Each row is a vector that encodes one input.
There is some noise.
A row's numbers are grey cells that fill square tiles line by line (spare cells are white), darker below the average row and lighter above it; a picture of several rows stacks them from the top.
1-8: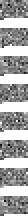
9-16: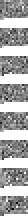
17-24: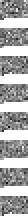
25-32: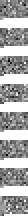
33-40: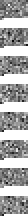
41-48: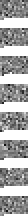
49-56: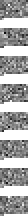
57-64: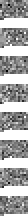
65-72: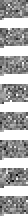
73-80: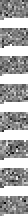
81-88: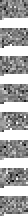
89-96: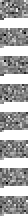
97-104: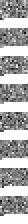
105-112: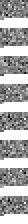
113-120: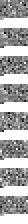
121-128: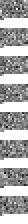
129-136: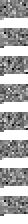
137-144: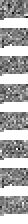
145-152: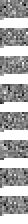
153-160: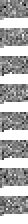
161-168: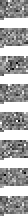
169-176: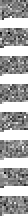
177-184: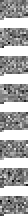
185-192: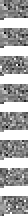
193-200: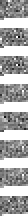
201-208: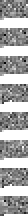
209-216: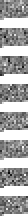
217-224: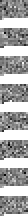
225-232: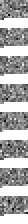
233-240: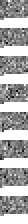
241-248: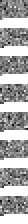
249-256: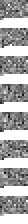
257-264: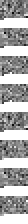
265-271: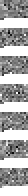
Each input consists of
either a point on a 14-point circle, or one of 10 labels.
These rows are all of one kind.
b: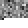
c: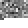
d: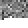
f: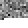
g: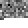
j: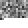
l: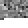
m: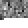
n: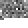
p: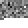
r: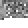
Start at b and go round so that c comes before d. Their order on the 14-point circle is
b, l, m, p, g, n, j, c, r, d, f.
